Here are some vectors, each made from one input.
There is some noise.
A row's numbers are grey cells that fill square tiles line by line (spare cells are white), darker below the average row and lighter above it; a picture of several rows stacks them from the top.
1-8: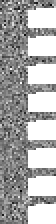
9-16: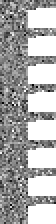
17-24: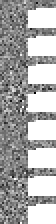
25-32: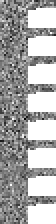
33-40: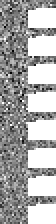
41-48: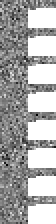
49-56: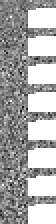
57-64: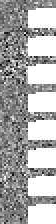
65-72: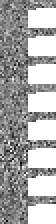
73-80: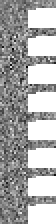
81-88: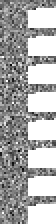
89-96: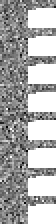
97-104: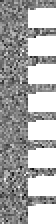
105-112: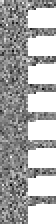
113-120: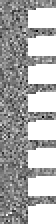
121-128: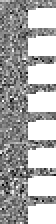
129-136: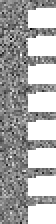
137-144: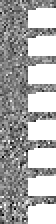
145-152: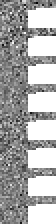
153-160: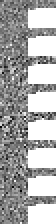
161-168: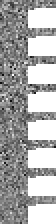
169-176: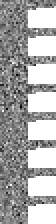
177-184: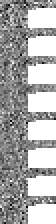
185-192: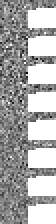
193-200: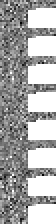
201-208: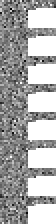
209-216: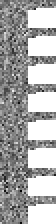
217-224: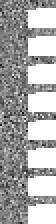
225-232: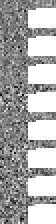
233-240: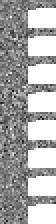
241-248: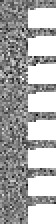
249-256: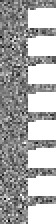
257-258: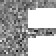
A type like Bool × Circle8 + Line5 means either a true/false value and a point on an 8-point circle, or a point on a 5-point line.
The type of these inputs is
Circle6 × Line10 + Line9.
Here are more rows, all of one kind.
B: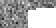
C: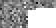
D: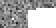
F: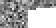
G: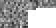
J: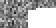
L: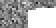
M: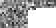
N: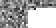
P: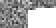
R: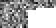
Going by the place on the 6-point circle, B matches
D and R.
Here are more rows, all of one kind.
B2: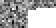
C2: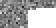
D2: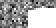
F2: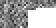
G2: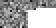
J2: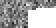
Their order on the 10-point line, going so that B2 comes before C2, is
B2, J2, G2, D2, C2, F2.
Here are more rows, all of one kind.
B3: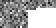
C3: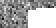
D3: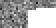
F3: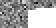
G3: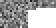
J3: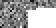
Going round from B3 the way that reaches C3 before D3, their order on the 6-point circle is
B3, G3, J3, C3, D3, F3.
